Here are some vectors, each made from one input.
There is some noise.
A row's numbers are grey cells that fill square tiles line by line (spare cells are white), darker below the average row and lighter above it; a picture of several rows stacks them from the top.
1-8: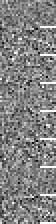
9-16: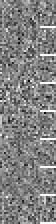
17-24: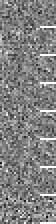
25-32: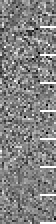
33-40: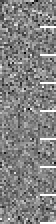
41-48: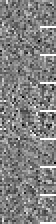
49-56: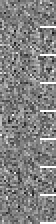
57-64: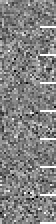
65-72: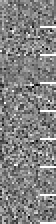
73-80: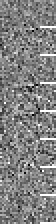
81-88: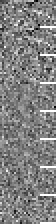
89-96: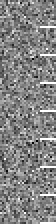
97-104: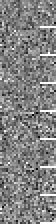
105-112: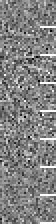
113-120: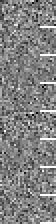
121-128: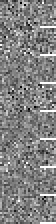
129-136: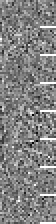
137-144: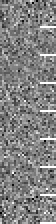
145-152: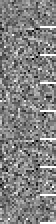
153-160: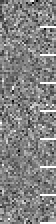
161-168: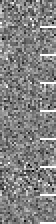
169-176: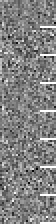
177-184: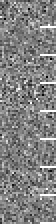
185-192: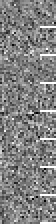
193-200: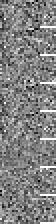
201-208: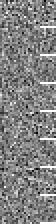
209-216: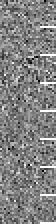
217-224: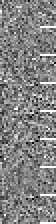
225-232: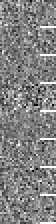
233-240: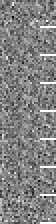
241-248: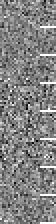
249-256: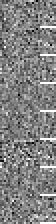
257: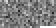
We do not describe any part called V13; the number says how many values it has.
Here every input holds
either a point on a 16-point circle, or a point on a 12-point line, or a value of V13.
